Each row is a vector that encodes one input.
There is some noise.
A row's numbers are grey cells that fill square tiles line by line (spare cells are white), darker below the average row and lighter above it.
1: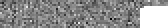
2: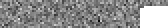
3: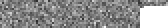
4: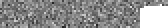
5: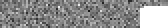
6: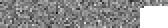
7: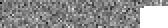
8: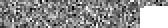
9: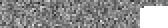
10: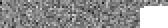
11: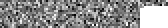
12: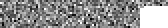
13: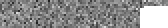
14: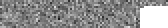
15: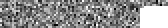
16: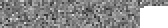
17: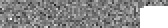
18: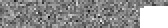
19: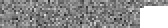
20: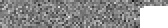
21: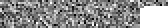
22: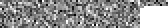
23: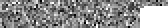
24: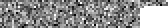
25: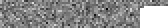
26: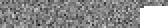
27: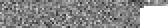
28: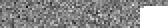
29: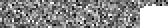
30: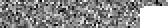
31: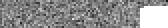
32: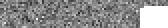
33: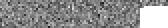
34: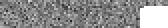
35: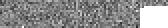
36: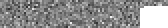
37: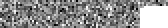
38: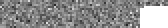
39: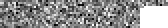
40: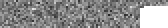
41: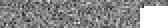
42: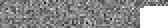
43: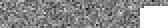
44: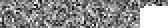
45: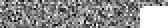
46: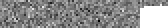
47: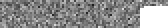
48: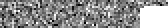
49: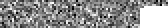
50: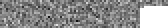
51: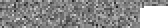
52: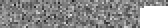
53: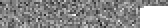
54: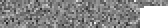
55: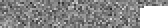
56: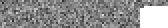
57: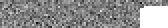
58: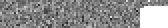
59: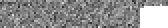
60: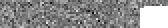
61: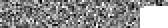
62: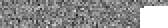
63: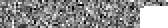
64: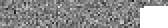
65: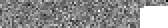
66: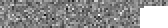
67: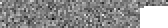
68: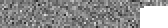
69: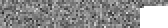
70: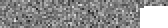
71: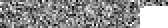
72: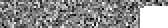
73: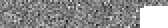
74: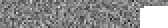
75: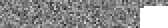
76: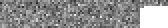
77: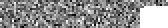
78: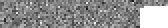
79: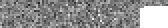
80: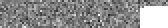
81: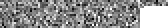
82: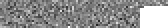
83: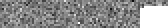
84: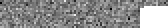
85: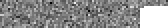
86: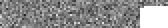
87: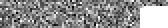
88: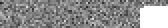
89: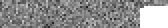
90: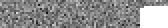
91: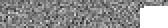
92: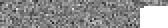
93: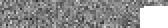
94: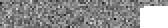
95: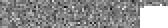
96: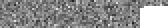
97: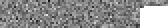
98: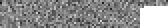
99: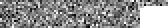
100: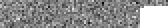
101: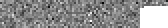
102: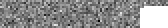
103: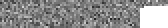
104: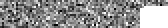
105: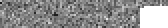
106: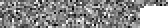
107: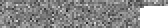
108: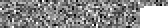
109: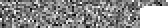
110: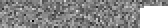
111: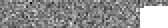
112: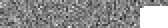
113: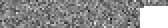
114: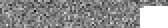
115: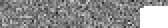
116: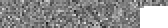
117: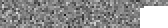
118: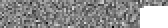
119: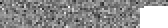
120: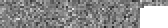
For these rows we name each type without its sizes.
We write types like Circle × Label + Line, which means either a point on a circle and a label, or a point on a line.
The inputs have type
Bool × Bool × Bool × (Circle + Unit) + Tree.
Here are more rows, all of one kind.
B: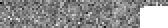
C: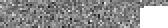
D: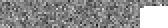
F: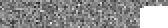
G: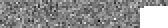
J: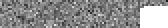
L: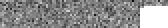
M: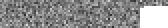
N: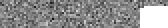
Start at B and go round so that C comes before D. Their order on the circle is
B, M, L, N, C, J, F, G, D.
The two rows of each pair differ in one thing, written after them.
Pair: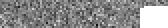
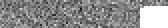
one of the three true/false values
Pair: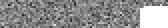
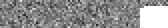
the place on the circle
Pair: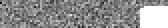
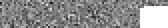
the place on the circle
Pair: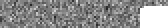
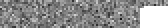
one of the three true/false values
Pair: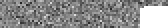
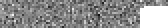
the place on the circle
